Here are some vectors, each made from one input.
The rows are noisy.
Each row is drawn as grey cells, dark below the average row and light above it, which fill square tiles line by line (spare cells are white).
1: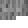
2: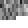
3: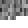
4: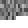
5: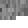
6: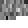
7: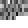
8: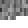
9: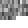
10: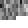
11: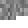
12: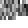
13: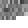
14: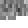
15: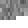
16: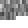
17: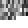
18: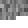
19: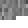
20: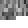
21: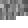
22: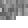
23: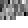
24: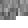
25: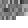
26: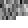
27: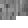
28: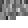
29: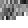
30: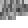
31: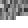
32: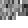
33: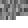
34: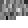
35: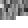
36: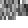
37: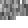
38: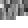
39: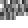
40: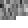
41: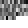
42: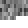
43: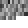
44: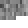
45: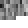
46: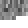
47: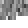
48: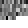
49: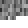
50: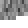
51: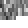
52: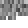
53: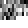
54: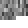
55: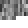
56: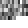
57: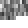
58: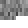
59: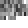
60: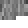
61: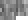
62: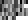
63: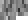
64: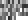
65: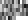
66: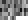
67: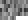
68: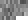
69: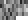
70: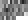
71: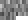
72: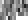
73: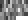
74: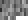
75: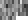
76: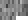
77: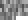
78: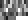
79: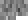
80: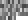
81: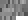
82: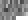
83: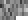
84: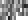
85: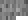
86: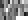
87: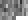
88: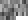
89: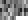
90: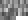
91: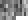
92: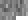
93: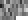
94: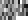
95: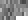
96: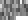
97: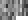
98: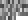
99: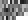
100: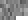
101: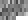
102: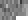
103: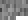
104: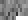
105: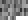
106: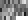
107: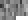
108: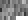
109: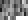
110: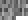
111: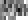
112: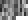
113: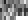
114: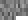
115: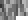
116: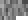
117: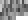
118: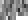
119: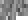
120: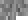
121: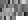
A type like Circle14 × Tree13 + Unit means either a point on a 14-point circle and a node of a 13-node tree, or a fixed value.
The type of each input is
Circle6.
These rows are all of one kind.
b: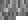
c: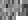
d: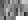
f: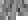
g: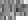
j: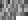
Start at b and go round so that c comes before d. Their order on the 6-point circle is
b, c, j, f, g, d.
